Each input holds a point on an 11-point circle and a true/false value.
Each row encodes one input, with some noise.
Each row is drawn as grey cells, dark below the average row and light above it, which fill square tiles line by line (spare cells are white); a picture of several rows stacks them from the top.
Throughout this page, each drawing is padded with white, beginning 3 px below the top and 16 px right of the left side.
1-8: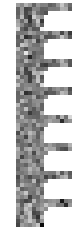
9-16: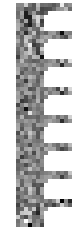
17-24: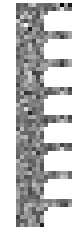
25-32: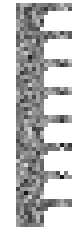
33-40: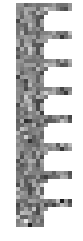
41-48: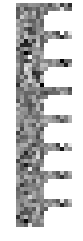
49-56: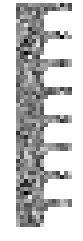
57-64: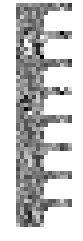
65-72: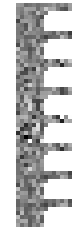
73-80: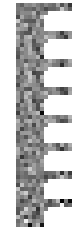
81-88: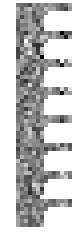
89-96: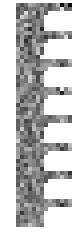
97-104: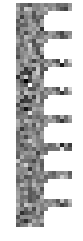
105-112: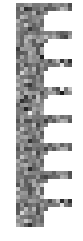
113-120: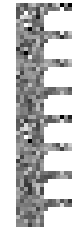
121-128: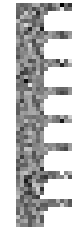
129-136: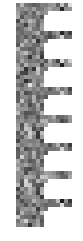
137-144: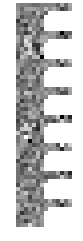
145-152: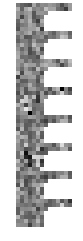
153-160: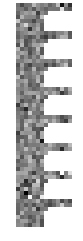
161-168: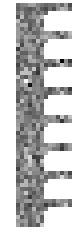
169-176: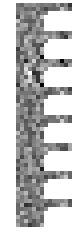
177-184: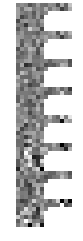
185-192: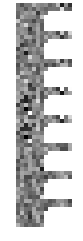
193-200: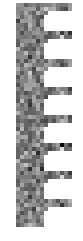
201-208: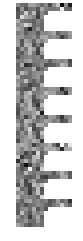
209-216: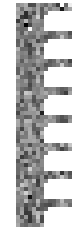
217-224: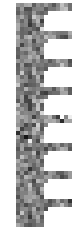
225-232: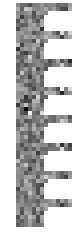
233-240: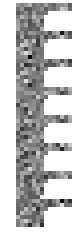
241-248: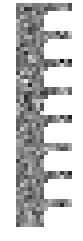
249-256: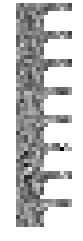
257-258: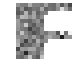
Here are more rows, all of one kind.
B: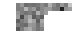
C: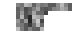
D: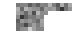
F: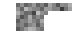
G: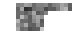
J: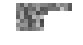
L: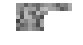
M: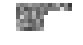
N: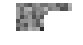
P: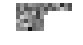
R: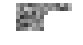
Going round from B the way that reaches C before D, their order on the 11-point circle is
B, P, G, L, M, C, N, R, J, D, F.
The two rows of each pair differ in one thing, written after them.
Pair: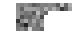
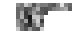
the true/false value
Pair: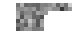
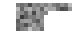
the place on the 11-point circle
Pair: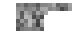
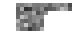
the true/false value
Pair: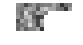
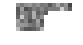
the true/false value
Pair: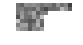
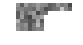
the place on the 11-point circle
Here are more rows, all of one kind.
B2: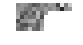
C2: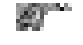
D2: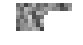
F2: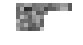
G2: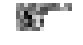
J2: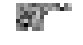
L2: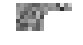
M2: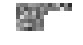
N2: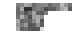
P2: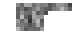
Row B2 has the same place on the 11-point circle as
C2, F2, L2 and N2.
